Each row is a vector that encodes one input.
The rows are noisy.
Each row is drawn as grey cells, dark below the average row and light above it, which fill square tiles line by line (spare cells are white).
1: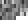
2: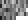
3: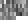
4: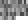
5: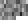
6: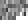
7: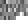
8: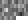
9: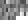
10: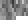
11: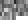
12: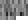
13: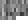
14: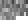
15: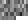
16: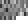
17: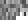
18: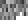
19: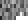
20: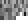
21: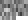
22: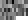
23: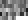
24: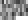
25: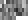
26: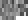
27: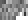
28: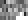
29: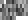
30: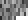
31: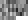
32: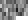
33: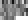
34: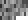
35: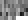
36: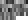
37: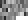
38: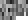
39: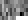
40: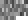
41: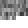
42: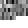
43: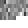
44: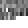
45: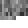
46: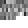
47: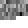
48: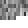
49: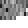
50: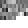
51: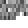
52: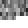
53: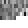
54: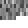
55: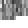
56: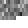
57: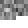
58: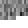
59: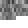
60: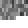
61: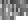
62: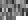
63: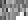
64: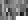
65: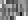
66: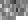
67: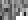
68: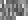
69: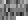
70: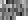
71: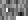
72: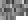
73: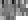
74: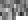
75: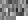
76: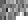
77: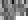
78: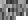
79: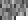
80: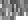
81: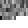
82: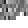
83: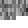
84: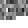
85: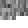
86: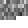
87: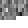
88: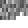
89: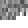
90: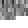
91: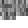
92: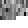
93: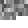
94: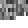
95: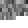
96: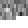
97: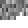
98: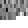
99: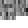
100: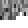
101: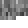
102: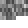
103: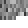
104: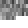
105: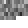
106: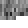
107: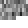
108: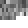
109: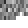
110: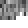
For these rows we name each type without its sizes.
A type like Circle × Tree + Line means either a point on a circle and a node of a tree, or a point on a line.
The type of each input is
(Bool × Bool × Bool × Bool + Circle) × Line.
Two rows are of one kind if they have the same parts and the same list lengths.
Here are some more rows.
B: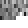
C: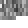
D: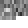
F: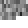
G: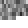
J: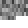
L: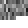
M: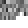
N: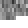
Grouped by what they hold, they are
B, M
C, D, F, G, J, L, N

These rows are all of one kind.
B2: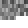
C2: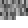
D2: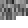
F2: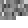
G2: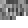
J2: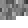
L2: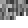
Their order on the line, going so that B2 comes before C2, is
D2, L2, G2, J2, F2, B2, C2.
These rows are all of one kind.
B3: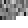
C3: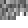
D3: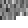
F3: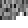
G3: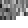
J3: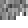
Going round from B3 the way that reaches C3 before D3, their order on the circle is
B3, J3, C3, F3, D3, G3.
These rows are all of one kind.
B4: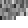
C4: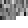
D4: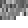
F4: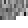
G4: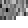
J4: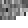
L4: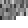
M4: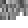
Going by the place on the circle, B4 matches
D4 and L4.
